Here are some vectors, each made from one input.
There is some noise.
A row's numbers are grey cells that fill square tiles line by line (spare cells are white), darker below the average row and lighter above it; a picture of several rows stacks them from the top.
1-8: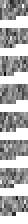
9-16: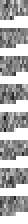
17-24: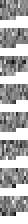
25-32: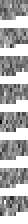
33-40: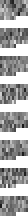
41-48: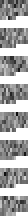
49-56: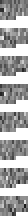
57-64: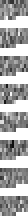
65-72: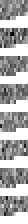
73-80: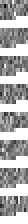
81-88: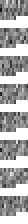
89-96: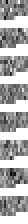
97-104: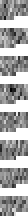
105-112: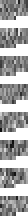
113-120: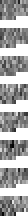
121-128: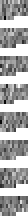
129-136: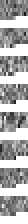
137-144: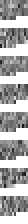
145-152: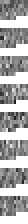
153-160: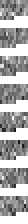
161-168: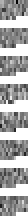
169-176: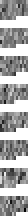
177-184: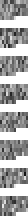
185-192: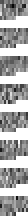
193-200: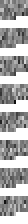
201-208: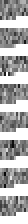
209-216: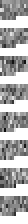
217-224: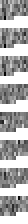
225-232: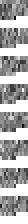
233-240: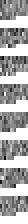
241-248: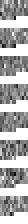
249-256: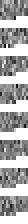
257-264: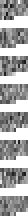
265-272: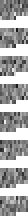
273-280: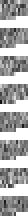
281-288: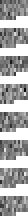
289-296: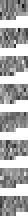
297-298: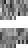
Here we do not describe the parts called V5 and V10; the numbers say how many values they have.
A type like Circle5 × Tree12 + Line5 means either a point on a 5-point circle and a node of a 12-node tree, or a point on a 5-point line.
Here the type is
Circle8 × Label7 + (Tree11 + V5) × V10.
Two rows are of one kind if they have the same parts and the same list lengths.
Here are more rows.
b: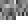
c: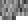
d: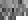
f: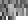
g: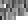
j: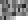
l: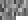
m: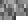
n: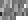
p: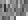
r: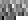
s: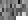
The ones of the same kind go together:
b, d, l, m, n, p, r
c, s
f, g, j

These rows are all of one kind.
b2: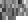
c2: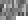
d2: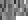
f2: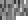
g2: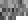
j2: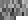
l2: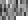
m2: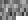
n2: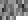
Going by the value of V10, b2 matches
g2 and j2.
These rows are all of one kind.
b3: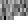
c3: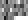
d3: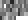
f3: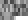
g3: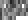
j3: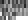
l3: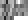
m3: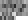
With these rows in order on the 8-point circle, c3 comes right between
g3 and l3.
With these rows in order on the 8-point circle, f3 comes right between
d3 and g3.
